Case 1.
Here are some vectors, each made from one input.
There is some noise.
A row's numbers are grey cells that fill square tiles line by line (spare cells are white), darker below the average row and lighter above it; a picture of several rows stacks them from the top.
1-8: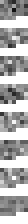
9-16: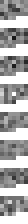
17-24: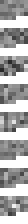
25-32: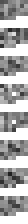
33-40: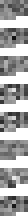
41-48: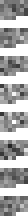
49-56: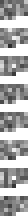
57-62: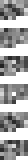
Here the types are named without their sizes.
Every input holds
a node of a tree.
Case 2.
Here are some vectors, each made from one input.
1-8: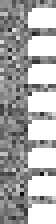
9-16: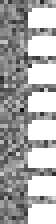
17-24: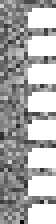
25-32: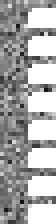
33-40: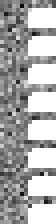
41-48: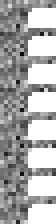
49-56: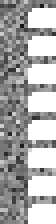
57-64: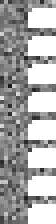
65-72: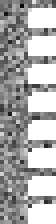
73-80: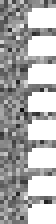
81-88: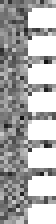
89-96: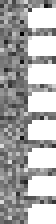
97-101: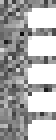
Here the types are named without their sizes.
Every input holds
a label.
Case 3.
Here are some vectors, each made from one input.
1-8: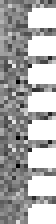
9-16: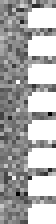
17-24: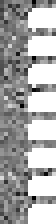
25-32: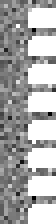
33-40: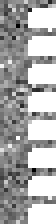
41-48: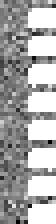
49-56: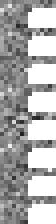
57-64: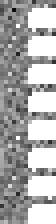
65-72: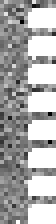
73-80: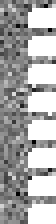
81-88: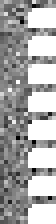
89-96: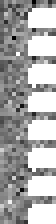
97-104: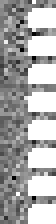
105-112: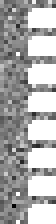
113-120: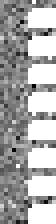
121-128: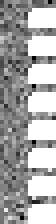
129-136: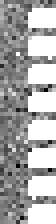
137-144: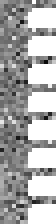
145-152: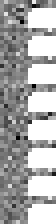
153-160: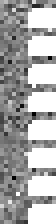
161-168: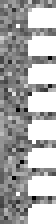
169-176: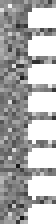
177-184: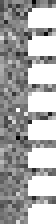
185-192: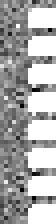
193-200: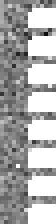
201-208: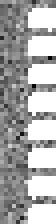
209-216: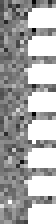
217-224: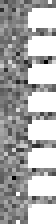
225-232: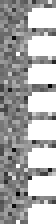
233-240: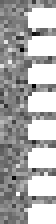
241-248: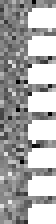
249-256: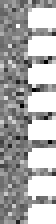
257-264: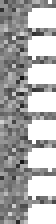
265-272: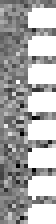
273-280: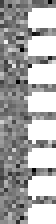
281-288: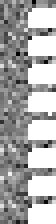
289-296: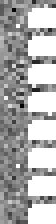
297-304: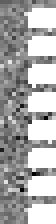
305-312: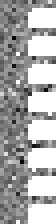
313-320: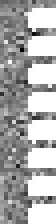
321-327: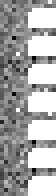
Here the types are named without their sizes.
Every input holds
a node of a tree.
